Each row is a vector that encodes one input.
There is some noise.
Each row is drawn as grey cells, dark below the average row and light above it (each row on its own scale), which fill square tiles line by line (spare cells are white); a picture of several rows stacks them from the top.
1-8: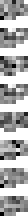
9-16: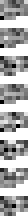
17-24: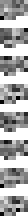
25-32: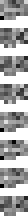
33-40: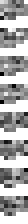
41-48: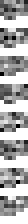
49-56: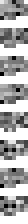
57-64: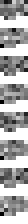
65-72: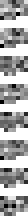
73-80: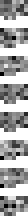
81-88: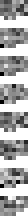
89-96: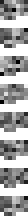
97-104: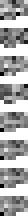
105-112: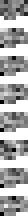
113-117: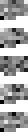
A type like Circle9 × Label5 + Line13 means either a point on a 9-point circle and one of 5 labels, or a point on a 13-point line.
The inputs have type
Label5 × Label5 + Line9.
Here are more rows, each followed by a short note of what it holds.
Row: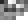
a point on a 9-point line
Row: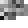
two labels (each one of 5)
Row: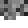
a point on a 9-point line
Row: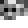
a point on a 9-point line
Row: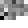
two labels (each one of 5)
